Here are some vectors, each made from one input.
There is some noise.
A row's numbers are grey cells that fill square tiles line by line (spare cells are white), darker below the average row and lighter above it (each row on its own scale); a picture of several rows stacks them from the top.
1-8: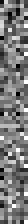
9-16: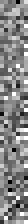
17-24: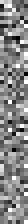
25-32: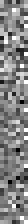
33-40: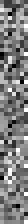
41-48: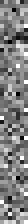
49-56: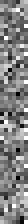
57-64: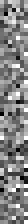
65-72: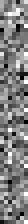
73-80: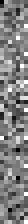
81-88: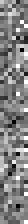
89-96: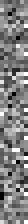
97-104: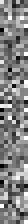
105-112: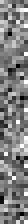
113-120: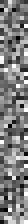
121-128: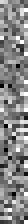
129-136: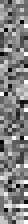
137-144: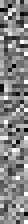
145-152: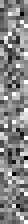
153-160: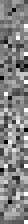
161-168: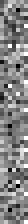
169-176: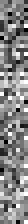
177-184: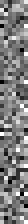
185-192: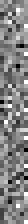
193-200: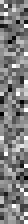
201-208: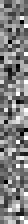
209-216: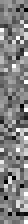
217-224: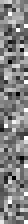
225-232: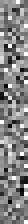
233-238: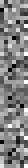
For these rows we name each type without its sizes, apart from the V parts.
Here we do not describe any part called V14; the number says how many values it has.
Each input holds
a label, together with either a point on a line, or a value of V14.
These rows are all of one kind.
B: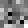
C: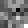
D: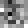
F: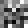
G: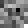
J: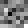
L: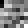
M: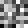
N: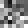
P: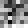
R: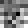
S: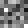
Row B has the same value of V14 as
D, N and P.
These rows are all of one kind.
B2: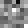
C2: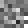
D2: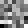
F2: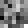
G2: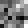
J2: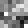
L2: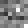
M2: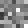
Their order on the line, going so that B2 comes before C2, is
B2, C2, J2, F2, G2, L2, D2, M2.
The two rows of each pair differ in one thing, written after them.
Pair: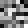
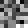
the value of V14
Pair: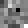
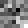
the label
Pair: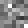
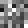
the label
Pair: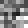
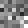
the label
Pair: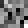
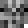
the value of V14
